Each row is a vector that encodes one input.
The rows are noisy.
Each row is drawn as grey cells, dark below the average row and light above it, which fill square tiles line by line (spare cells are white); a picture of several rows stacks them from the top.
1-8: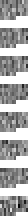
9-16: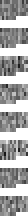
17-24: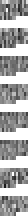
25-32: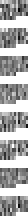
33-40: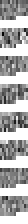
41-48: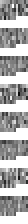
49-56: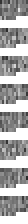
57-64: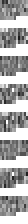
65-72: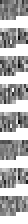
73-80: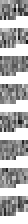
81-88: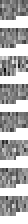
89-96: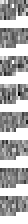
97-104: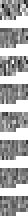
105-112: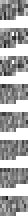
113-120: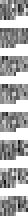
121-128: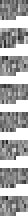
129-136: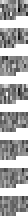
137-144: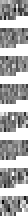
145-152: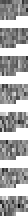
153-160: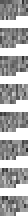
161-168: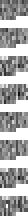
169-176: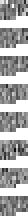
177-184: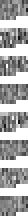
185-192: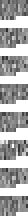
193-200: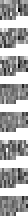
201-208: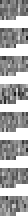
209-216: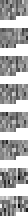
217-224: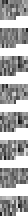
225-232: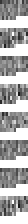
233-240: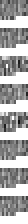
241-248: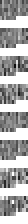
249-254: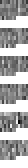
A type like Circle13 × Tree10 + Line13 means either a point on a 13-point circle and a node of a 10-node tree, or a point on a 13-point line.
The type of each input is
Label9 × Line8 + List2(Label7 × Line5).
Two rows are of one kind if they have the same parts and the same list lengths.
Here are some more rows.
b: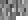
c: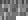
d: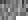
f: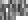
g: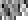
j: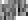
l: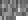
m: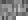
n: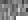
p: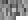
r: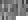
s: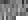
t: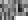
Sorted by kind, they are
b, p
c, d, l, m, n, r, s
f, j, t
g

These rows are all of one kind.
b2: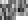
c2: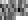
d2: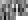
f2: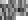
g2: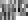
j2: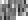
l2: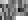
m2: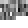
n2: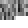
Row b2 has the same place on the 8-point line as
d2 and j2.
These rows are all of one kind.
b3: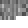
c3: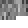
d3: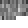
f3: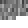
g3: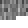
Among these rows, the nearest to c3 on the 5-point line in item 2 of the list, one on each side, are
b3 and d3.
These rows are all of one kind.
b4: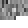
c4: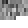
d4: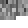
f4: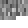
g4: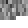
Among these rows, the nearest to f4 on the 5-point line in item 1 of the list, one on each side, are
d4 and g4.
